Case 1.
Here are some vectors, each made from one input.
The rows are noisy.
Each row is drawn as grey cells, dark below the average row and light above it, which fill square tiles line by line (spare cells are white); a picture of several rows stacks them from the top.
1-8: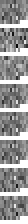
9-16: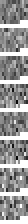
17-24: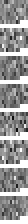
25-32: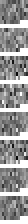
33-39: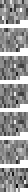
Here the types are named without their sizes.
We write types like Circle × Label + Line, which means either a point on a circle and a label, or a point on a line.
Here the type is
Line.
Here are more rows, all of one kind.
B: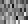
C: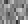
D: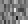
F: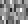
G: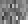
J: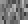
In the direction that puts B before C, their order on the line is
B, D, J, G, C, F.
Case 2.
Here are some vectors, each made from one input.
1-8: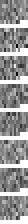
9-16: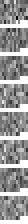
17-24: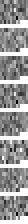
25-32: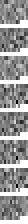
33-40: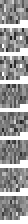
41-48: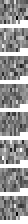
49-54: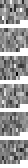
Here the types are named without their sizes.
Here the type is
Line.
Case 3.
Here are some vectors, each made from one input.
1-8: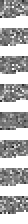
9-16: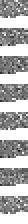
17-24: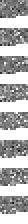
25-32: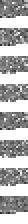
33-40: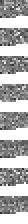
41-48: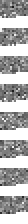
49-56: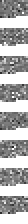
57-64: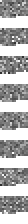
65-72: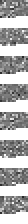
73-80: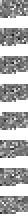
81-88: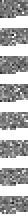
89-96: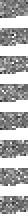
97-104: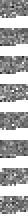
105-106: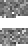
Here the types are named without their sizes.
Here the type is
Bool × Bool × Bool × Bool × Bool.
